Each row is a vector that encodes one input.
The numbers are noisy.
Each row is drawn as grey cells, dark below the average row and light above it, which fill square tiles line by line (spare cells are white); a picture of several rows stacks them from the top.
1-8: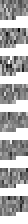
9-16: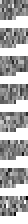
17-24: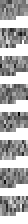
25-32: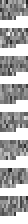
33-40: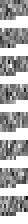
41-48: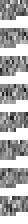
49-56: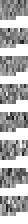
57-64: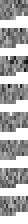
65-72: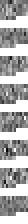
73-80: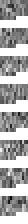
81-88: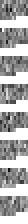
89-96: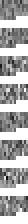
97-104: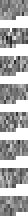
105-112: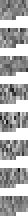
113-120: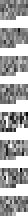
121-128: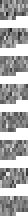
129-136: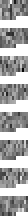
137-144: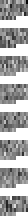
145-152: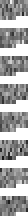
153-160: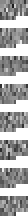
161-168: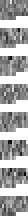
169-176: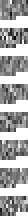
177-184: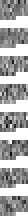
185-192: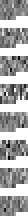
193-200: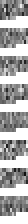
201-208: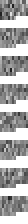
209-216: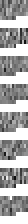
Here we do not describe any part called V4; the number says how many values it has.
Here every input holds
either one of 8 labels and a value of V4, or a list of up to three points on a 7-point line.
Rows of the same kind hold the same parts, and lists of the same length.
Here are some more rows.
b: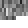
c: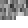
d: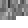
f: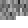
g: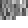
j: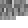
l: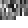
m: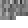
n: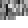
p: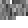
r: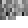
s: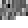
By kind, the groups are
b, n
c, l, r
d, m, p, s
f, j
g

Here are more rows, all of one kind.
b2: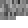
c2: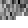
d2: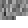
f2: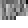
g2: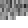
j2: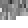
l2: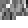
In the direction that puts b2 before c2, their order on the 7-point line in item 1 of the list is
j2, f2, g2, d2, l2, b2, c2.
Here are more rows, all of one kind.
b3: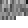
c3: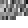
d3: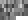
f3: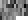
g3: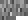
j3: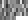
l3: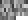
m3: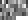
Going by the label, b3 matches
c3 and g3.
